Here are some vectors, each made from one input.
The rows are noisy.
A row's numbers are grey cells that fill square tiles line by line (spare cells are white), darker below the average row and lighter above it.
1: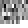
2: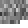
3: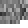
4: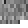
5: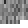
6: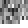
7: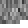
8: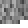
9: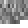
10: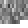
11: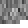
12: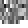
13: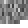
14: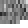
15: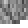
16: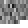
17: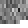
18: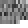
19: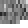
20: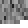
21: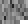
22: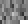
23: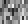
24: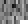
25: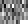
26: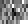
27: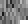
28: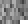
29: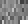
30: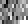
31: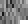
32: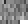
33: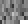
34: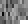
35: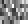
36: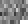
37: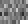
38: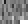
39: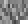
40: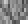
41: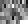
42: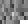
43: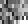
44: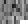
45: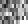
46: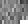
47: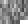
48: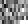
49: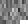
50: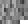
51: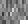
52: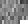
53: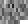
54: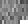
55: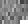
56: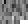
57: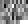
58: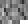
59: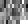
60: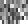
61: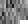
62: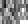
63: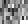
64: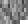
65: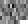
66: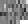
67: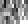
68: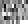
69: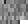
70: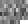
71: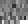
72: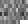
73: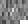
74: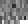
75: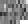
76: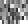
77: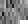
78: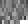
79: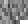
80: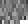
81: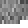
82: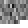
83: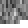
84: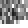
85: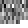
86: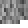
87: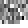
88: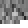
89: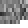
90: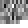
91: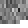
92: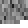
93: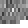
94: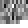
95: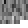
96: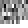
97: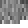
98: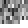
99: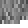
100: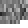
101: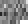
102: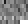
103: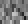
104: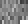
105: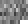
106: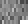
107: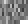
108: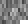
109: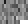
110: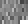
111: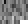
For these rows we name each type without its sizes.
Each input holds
a label, together with either a label, or three true/false values.
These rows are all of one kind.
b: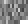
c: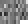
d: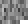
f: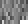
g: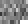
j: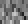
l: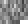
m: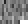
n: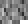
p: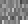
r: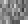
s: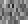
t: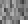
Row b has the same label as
l, r and s.
